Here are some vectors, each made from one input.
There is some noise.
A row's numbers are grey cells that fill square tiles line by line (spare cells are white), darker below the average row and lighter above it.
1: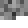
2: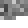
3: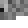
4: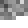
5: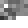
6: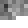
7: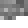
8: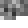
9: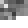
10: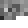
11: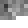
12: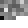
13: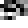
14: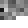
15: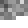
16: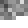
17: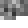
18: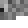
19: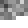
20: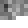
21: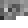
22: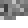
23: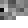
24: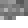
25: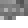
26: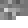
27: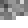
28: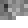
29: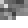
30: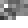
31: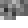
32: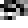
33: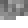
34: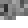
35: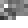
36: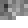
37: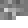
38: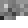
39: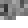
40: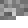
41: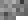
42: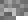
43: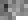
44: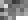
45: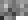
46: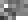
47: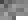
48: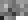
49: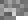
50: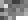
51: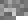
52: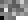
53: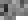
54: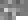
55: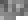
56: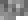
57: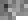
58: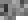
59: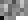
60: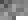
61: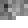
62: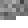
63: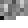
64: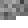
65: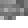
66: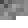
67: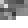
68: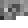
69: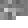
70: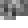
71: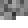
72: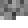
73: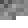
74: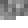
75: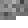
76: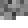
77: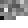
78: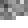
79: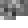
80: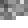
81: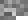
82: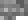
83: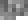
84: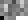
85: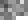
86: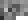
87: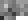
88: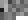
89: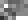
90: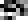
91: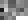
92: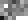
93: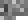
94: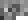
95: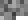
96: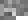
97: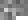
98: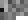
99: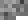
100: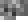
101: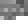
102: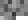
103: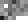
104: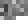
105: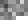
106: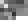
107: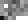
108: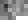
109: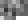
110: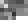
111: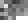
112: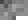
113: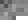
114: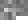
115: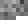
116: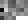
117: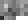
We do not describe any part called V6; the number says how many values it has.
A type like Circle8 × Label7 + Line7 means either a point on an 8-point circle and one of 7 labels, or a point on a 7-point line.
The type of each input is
Bool × (Circle5 + V6) + Unit.
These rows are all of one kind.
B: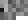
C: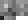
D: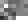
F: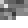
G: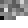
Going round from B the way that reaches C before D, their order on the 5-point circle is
B, G, C, D, F.
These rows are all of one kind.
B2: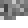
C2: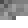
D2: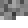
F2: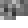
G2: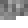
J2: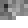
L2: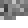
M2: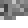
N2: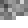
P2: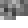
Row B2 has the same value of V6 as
L2, M2 and N2.
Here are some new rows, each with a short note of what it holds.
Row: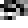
a fixed value
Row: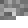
a true/false value and a value of V6
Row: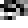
a fixed value
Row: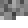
a true/false value and a value of V6
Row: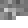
a true/false value and a value of V6
